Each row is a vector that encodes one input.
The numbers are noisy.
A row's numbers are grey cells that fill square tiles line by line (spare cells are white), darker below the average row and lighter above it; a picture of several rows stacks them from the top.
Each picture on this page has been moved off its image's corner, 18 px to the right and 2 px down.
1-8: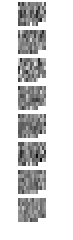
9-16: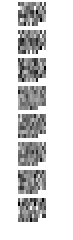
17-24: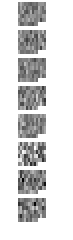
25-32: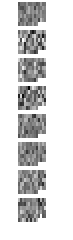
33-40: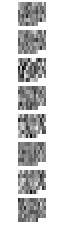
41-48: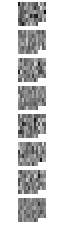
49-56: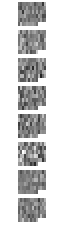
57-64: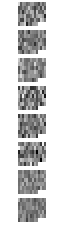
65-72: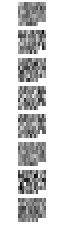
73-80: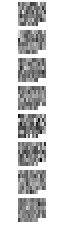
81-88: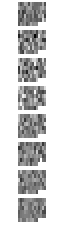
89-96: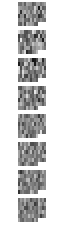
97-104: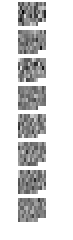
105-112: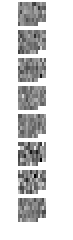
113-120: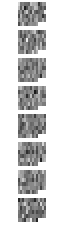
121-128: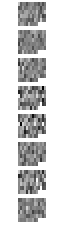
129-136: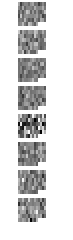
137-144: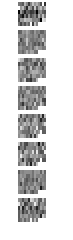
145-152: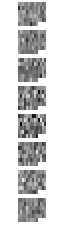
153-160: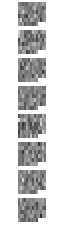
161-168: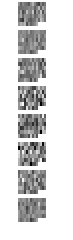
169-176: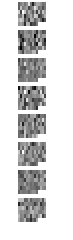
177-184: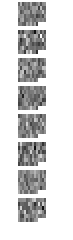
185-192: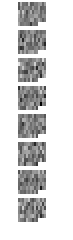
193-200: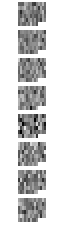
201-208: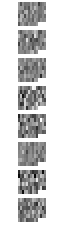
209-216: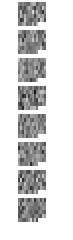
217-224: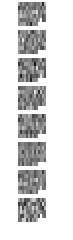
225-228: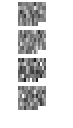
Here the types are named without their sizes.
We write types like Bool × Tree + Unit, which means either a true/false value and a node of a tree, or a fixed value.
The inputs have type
Bool × Bool × Bool + Label × Label + Unit.
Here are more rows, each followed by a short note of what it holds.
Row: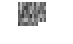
a fixed value
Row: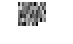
a fixed value
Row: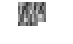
a fixed value
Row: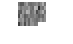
two labels
